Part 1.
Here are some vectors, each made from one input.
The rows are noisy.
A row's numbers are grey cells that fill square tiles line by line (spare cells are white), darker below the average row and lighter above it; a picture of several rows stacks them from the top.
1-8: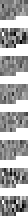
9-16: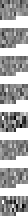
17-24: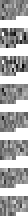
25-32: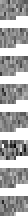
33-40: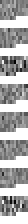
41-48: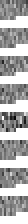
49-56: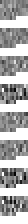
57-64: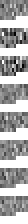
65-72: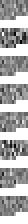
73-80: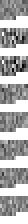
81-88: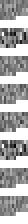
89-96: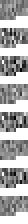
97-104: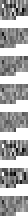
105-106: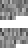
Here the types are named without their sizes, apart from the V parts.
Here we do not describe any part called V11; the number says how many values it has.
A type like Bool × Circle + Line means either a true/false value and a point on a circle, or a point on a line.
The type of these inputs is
Line + Tree × V11.
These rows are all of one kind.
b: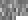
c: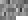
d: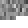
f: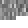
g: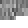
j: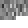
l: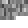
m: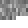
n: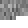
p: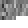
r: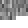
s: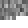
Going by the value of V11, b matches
m and p.
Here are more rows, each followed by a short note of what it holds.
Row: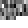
a point on a line
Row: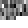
a point on a line
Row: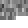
a node of a tree and a value of V11
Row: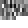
a point on a line
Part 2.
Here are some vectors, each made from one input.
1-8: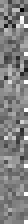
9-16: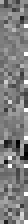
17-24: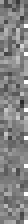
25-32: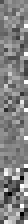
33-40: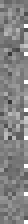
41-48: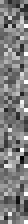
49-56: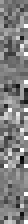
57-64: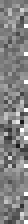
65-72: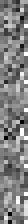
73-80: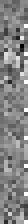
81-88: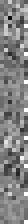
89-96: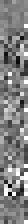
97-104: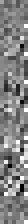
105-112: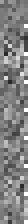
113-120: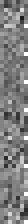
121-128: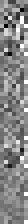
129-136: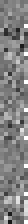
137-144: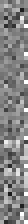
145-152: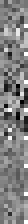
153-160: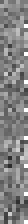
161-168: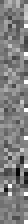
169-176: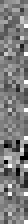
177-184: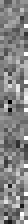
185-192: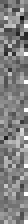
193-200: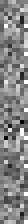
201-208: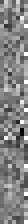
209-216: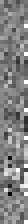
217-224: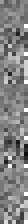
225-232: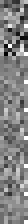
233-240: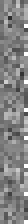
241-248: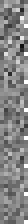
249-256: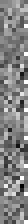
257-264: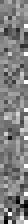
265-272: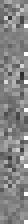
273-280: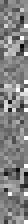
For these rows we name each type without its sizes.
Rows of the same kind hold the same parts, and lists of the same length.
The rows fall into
2 kinds.
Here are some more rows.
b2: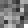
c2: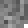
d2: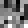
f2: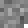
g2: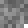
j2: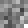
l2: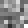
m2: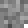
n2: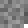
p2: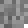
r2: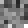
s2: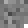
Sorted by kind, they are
b2, c2, n2, p2, s2
d2, f2, g2, j2, l2, m2, r2

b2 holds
a point on a line and a node of a tree.
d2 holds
a node of a tree and three true/false values.
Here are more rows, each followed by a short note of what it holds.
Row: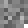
a node of a tree and three true/false values
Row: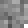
a node of a tree and three true/false values
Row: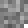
a node of a tree and three true/false values
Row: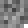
a point on a line and a node of a tree
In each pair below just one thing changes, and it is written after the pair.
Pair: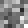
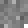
one of the three true/false values
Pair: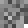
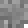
one of the three true/false values
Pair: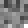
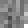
one of the three true/false values
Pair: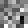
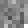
one of the three true/false values
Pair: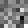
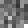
one of the three true/false values
